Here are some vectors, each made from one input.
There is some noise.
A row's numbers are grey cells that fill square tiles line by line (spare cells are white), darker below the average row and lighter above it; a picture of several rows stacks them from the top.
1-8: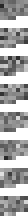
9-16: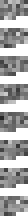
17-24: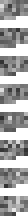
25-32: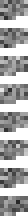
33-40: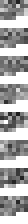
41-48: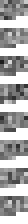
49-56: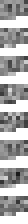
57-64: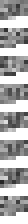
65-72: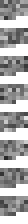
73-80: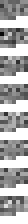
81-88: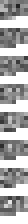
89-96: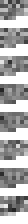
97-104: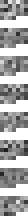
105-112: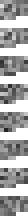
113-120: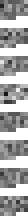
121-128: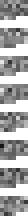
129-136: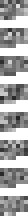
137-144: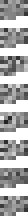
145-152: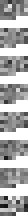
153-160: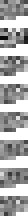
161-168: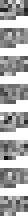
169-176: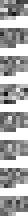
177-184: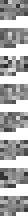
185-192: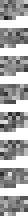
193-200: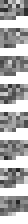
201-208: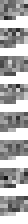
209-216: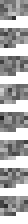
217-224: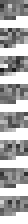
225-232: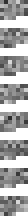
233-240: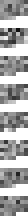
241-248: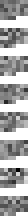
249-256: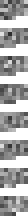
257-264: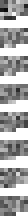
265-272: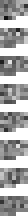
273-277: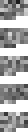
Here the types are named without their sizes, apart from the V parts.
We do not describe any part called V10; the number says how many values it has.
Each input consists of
a true/false value, together with either a point on a line, or a value of V10.
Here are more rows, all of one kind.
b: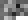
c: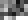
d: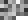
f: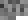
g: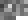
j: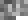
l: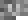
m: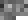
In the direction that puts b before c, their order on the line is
d, j, l, g, b, m, f, c.
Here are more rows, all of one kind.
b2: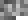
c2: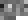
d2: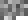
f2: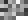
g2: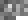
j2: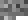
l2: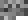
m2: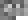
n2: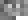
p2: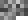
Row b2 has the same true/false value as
c2, g2, m2 and n2.
